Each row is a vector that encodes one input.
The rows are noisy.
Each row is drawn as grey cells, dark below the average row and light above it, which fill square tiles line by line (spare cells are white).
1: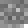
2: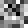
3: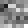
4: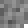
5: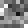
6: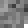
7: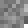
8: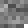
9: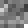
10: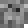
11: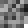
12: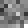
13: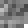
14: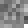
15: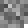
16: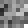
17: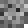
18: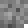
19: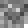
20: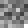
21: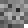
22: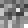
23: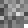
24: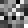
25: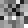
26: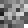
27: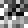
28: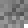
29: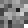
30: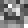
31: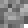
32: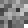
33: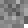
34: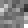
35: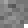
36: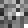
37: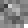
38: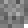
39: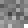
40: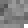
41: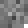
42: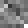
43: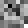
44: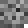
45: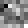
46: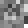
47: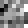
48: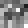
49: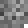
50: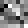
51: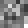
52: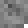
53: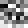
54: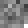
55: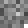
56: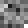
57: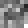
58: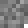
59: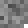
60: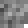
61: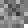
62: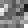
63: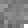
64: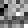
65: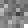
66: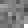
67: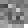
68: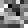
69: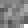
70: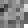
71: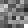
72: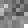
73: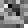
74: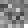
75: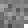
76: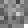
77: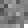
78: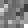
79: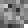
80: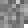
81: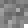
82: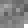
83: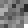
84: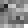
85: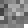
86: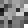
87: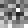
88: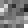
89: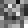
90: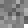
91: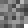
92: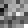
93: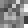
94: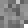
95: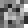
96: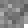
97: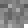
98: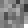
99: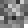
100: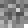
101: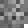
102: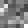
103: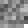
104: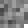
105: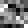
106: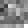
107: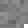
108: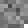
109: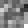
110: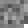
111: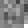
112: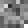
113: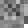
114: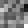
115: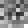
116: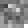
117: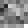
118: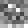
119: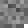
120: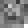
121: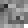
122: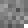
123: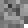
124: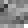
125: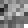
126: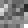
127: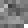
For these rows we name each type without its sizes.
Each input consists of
a point on a line, together with either a label, or a point on a line.
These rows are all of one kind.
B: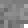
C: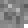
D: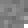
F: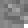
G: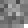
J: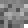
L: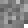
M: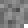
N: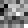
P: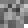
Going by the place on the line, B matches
C, G and J.
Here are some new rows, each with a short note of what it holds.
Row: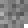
a label and a point on a line
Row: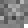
a point on each of two lines
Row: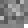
a point on each of two lines
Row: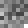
a label and a point on a line
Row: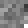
a label and a point on a line
